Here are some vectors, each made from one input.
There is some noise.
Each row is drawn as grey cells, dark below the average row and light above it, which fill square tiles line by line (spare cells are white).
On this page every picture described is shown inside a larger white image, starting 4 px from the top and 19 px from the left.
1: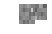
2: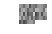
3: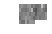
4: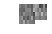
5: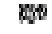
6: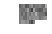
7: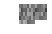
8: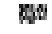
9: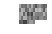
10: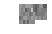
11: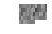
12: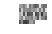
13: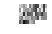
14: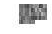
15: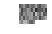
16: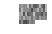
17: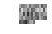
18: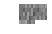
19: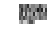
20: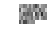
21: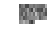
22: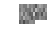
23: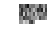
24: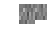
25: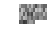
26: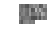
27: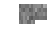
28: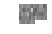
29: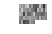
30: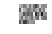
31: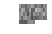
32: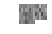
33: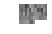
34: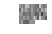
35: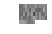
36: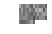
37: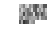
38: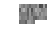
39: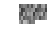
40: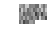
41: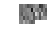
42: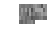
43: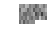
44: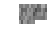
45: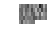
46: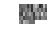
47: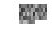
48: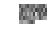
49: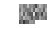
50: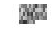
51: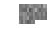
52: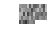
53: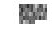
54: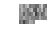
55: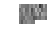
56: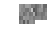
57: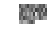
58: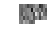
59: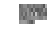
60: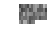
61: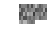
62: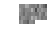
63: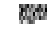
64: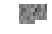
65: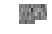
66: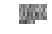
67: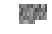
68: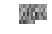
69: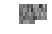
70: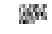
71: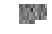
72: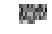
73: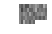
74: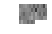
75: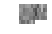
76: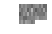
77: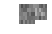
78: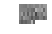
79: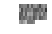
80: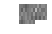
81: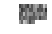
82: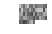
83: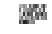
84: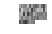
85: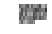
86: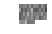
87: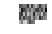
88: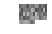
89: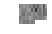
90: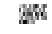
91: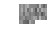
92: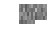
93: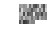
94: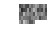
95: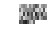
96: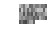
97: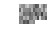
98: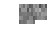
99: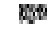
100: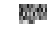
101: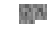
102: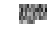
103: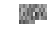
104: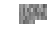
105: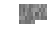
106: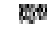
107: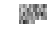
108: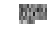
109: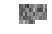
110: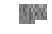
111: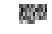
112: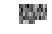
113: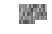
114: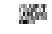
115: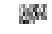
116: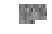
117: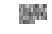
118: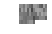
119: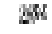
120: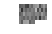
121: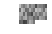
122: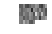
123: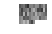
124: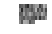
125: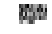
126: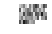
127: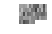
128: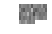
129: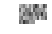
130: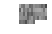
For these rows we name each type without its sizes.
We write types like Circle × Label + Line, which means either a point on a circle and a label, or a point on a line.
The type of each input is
(Bool × Bool × Bool × Bool + Unit) × Line.
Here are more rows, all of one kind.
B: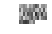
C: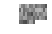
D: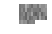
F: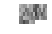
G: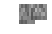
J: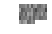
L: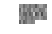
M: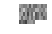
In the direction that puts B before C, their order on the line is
F, J, D, L, B, M, G, C.
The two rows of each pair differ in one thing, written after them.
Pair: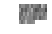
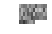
the place on the line
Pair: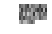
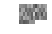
the place on the line
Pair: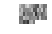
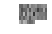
the place on the line
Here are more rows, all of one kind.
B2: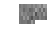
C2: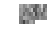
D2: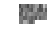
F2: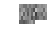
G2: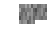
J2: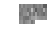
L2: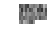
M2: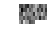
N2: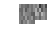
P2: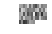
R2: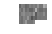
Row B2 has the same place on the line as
D2, L2, P2 and R2.
